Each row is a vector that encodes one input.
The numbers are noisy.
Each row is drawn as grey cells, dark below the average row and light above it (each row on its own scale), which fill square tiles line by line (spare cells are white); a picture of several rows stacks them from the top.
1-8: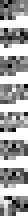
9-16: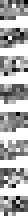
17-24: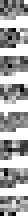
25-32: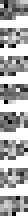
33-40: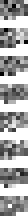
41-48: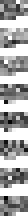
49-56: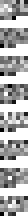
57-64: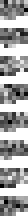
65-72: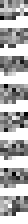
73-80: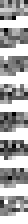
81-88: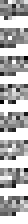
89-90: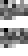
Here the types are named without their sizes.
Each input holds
a label and three true/false values.
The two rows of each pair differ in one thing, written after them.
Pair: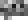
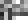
one of the three true/false values
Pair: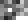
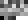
one of the three true/false values
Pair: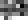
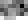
the label
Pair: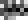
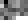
the label
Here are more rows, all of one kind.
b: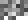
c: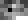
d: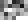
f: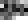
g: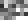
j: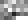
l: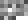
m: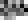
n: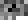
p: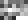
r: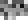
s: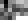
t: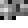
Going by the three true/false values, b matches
f and t.
